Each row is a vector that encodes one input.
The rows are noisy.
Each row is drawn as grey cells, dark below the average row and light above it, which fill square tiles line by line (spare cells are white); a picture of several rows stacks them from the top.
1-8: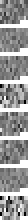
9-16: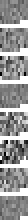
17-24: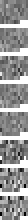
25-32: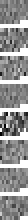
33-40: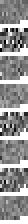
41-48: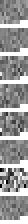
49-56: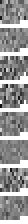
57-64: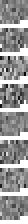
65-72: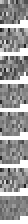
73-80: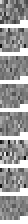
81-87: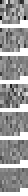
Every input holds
a list of up to two points on a 5-point line.
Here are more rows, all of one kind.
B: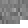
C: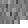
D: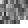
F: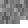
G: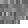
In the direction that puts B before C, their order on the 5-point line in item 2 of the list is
D, G, B, C, F.
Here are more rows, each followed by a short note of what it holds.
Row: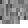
a list of two items
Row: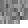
a list of one item
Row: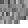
a list of one item
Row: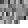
a list of one item
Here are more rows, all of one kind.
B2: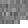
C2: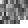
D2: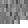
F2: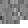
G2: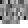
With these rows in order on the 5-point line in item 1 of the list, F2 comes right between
C2 and G2.
